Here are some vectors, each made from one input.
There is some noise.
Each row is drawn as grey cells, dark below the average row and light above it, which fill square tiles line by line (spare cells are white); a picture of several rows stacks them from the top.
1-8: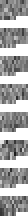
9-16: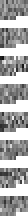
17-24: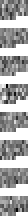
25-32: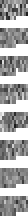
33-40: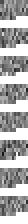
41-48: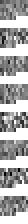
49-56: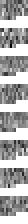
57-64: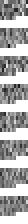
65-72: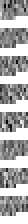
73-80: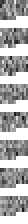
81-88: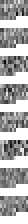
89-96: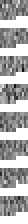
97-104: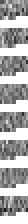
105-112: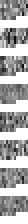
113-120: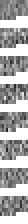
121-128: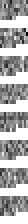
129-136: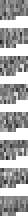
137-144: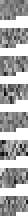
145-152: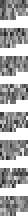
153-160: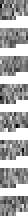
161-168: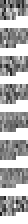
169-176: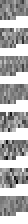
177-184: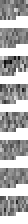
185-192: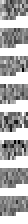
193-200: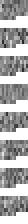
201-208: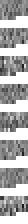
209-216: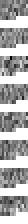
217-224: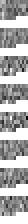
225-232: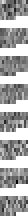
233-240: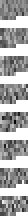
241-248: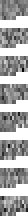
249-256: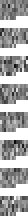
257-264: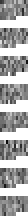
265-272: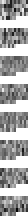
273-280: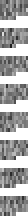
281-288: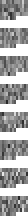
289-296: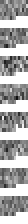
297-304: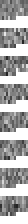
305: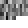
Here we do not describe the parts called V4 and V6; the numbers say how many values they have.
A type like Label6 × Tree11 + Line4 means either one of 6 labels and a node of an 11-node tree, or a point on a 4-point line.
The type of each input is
(Line8 + V6) × V4 + List2(Line11).
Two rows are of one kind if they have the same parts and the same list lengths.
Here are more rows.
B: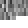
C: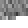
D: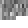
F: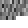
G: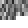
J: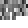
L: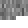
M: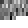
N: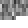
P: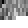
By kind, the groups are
B
C, J
D, F, L, N
G, M
P

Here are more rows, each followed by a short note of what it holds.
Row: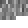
a list of two items
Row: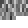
a list of two items
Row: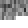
a value of V4 and a value of V6
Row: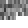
a value of V4 and a value of V6
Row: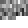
a list of one item
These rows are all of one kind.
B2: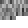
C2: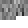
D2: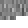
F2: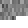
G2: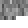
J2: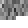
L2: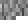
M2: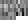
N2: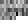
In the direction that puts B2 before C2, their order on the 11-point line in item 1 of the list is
D2, M2, G2, L2, J2, N2, F2, B2, C2.
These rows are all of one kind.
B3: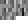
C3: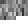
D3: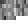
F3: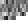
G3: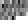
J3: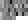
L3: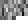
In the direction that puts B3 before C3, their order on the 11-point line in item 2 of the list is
J3, D3, F3, B3, G3, L3, C3.
